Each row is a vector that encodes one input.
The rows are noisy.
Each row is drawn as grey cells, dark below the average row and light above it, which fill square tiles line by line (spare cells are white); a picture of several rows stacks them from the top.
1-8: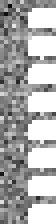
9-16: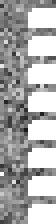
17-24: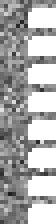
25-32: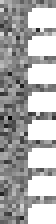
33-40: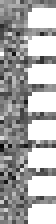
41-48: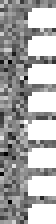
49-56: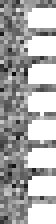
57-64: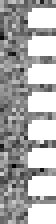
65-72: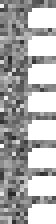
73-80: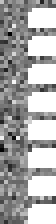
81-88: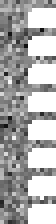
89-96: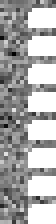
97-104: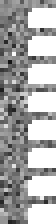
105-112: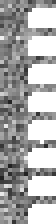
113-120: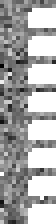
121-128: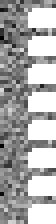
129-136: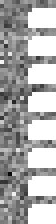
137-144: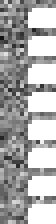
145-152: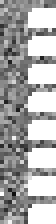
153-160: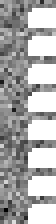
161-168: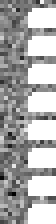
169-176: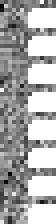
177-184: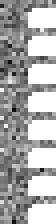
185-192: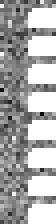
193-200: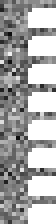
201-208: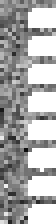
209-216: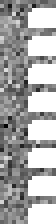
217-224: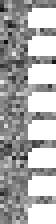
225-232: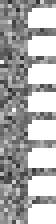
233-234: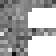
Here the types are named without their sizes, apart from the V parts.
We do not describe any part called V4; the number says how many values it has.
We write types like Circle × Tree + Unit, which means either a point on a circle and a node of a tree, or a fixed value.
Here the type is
Circle × (Line + List(V4)).
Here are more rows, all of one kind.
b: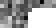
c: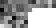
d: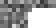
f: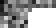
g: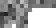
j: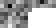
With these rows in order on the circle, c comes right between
b and f.
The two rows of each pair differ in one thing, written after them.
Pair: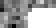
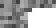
the place on the circle
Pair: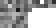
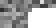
the value of V4 in item 2 of the list
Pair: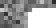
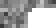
the place on the circle
